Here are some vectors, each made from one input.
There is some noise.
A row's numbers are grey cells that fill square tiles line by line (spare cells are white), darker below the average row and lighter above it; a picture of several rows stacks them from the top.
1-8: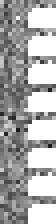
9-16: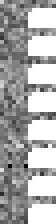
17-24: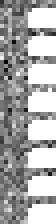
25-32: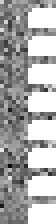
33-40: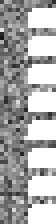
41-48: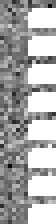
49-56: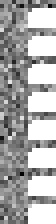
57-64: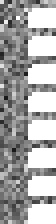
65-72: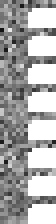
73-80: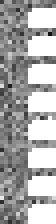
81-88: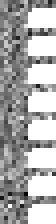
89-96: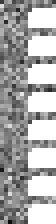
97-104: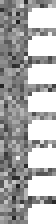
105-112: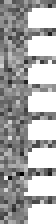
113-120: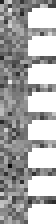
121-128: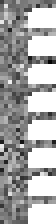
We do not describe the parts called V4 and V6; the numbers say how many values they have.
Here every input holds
either a point on a 5-point line and a value of V4, or a true/false value and a value of V6.
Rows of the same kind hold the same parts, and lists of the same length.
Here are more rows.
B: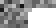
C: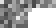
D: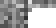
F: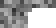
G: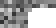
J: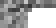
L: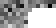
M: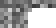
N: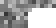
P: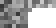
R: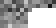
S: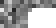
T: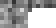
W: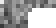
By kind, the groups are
B, C, D, N, P, W
F, G, J, L, M, R, S, T

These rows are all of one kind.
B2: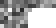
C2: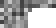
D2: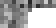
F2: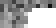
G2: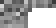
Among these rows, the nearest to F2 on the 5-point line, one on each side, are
D2 and G2.
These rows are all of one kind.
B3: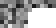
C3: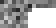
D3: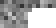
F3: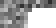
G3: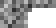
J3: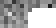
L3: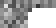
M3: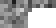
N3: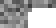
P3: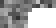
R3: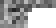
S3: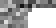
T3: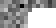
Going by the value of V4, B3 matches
C3, G3, N3 and R3.
